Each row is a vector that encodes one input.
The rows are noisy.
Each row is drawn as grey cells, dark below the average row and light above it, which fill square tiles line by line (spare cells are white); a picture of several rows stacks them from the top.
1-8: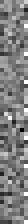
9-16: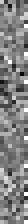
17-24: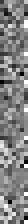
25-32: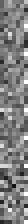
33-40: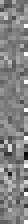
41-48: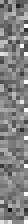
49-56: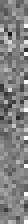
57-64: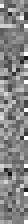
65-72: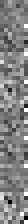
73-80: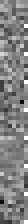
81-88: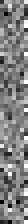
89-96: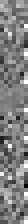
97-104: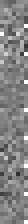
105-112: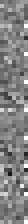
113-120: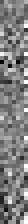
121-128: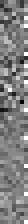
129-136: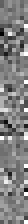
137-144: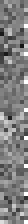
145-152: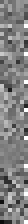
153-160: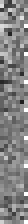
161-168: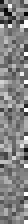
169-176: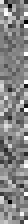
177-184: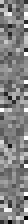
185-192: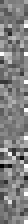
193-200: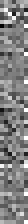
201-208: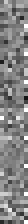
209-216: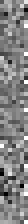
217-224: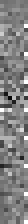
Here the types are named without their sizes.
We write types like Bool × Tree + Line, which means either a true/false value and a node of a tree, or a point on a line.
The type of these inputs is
List(Line).
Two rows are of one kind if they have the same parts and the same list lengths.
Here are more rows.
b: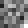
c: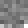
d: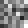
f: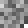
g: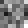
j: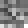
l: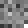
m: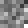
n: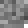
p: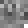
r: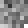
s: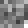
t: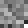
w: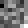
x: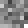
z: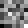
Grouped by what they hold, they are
b, c, n, r, s, w, x
d
f, m, p, t
g, j, l, z

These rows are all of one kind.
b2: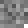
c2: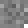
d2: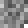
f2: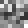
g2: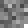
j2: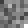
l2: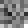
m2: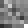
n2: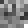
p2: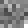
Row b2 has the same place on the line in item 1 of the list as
g2, j2, m2 and n2.
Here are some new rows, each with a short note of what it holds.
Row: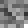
a list of one item
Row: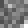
a list of three items
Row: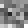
a list of one item
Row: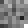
a list of two items
